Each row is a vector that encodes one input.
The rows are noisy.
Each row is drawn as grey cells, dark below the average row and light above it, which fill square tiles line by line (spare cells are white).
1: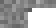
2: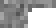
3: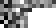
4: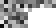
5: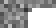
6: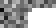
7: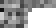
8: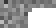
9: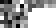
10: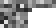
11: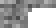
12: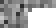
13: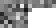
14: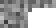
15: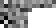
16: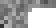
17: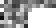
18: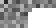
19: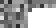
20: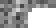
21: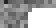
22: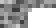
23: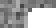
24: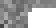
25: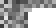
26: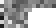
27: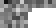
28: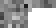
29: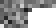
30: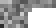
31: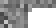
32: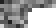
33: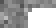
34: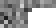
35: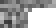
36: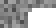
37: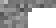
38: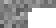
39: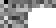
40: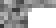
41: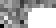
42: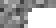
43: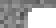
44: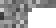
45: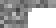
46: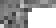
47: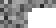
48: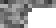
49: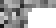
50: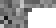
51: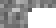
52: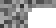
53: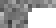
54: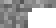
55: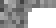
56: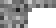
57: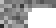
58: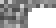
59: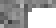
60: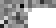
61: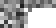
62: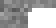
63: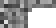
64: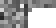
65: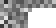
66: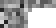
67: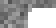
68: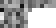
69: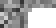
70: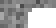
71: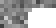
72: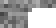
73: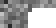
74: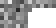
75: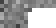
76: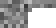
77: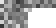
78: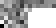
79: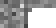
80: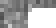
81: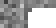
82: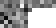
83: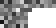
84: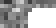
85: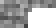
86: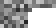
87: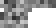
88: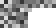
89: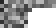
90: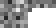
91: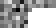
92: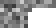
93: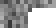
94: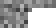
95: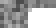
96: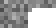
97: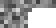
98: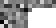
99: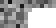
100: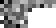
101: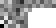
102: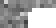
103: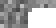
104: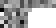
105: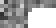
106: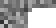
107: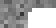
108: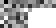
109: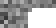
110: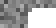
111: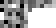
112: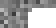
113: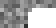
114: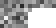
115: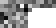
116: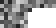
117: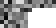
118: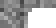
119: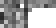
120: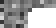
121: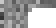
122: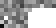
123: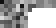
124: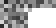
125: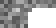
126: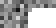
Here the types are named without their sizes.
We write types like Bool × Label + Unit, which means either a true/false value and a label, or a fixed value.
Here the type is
(Bool × Bool × Bool × Bool + Line) × Line.
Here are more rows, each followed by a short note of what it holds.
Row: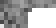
a point on each of two lines
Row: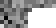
a point on each of two lines
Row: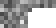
a point on a line and four true/false values
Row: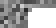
a point on a line and four true/false values
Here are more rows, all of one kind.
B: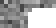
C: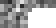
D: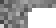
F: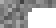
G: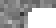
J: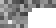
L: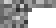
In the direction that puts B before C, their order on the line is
F, D, B, G, J, L, C.
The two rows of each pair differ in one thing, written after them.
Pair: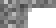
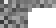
the place on the line
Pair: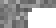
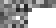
the place on the line
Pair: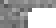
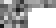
the place on the line
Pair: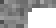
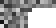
the place on the line
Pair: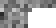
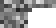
the place on the line
